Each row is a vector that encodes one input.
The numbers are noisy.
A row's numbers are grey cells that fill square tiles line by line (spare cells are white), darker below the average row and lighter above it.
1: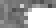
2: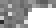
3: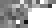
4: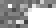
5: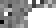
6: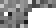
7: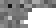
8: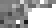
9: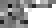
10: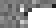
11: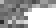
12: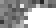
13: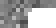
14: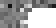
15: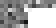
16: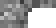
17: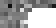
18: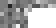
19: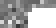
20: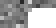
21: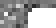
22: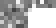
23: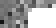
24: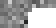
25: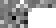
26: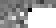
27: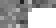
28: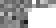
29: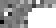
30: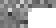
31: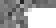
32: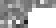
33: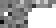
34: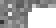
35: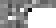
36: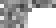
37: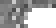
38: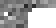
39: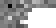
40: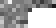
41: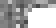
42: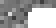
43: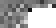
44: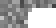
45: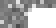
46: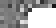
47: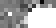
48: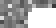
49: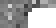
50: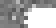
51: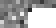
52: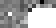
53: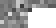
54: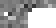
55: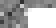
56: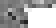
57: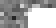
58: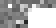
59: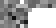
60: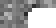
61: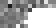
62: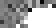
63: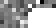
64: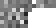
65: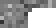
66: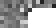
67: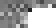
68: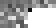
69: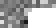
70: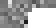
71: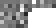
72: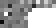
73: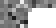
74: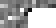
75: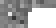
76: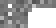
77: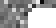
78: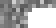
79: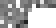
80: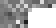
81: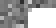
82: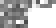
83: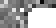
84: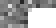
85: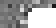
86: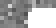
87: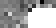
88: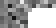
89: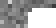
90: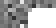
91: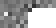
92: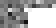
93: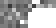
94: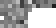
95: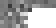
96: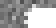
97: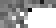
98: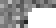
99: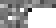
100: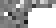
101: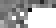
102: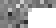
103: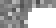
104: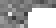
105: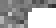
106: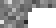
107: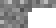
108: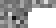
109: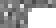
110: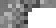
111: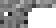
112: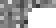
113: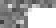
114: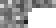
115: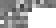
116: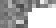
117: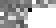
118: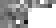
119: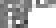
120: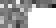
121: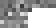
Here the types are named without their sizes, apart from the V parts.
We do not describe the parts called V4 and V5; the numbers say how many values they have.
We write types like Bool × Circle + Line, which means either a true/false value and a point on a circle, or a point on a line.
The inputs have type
Bool × V4 + (Tree + Unit) × V5.
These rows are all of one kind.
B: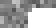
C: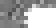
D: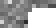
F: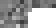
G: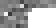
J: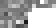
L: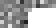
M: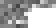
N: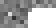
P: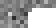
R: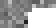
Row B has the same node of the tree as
D, J and R.
